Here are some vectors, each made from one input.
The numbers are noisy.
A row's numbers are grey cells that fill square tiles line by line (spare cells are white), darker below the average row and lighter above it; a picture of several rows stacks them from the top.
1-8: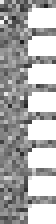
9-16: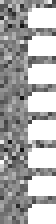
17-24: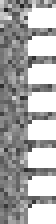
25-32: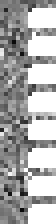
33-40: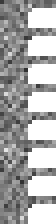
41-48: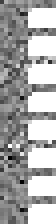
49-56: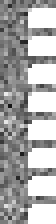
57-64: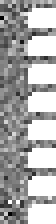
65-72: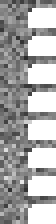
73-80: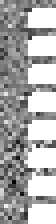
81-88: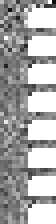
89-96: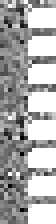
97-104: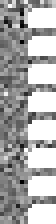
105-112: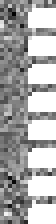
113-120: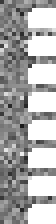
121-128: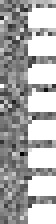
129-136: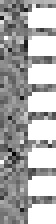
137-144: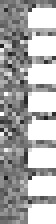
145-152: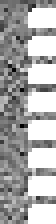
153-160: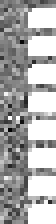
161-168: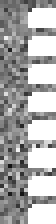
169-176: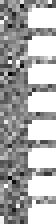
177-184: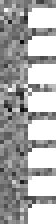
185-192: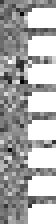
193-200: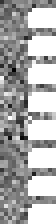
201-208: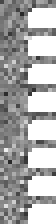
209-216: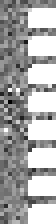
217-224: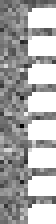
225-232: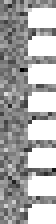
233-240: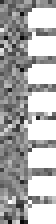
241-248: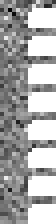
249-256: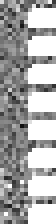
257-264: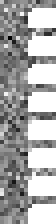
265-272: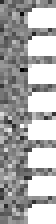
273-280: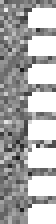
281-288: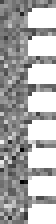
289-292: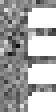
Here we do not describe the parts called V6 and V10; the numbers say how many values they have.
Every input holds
either a value of V6 and a value of V10, or a list of up to three points on a 9-point line.
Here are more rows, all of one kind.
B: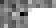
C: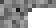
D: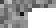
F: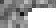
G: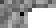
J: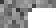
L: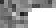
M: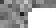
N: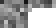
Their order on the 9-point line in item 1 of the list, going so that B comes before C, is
B, L, N, M, D, G, F, C, J.
